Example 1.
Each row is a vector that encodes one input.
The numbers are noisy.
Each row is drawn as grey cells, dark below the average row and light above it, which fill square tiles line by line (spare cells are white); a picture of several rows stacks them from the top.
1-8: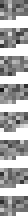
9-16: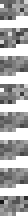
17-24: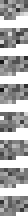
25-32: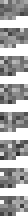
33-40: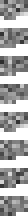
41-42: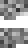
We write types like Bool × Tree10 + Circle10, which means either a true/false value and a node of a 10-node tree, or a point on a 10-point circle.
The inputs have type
Tree9.
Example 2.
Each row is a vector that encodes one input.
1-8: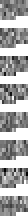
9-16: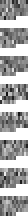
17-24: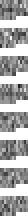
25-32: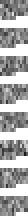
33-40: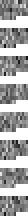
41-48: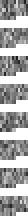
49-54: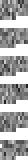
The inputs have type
Label7.
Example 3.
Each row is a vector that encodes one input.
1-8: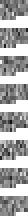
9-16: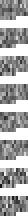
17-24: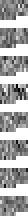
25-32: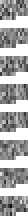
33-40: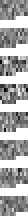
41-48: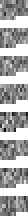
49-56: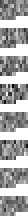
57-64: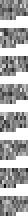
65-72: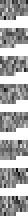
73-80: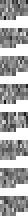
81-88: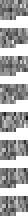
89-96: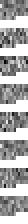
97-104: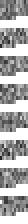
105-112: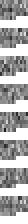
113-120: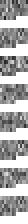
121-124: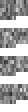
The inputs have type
Label7.
